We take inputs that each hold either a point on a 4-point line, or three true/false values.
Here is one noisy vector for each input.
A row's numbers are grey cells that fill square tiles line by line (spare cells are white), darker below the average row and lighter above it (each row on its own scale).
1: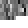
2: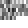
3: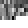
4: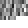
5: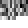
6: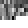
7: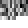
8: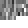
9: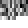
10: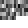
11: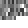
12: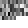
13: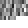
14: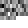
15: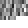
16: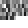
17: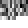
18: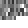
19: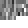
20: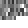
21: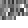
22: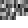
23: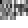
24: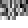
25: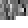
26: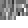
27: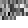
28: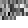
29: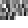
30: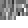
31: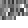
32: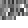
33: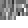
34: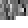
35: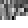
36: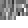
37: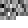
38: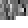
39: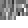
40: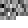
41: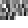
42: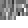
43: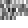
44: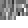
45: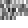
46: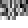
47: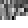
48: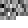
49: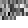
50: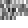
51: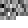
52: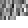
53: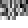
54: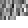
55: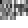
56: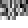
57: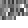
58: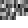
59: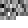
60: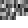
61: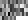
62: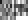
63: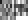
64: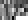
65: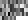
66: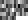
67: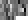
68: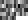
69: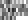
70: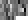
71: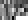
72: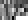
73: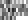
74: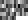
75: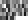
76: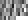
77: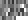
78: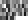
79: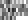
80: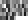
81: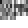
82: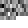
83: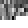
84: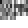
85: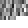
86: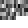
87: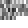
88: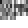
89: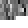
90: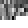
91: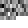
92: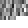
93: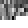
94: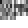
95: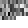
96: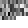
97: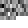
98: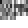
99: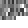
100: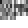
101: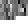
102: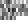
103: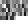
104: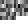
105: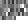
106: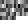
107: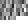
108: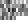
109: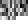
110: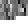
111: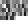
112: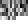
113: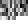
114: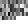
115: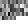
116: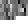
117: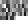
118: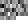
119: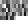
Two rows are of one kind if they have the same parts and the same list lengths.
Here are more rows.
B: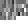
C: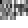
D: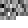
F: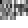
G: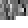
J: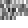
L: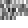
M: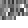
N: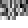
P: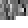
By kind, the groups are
B, M
C, D, F, G, J, L, N, P

